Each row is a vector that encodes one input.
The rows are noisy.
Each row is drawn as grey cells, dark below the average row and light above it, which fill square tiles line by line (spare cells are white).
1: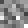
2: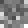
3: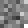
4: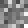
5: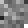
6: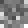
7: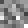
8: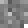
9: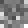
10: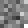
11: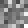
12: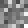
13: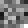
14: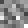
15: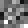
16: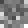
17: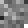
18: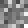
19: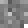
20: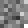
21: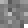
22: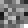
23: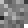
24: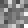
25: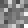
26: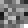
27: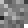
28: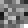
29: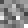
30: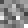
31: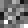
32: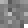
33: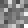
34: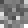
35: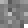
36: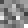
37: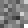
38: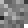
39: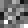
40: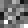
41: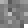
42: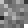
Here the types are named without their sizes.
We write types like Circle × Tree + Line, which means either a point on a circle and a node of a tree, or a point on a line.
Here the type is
Tree.
